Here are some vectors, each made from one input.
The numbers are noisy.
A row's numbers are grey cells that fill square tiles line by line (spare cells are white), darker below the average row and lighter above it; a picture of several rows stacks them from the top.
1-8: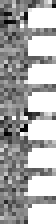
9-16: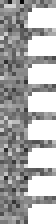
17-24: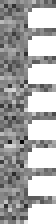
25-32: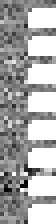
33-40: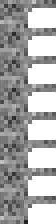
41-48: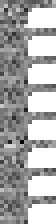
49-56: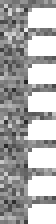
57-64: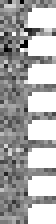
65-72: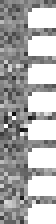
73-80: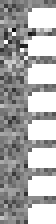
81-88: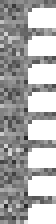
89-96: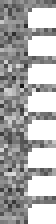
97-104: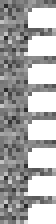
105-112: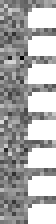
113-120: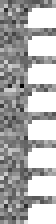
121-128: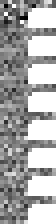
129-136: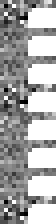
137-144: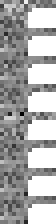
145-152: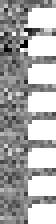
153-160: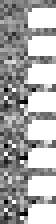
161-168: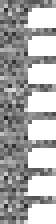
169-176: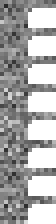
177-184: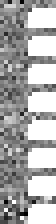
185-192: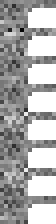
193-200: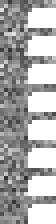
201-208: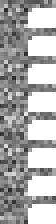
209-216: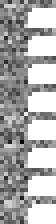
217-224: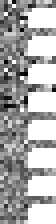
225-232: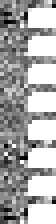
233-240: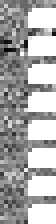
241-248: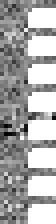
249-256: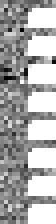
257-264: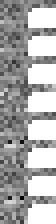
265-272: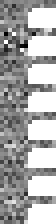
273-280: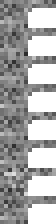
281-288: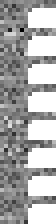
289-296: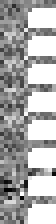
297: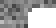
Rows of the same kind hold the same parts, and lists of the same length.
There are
3 kinds of row.
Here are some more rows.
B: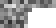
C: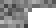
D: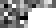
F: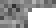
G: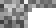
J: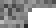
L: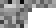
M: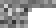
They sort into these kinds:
B, G, L, M
C, F, J
D

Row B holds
three true/false values.
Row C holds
a point on an 11-point circle.
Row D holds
a point on a 4-point line.
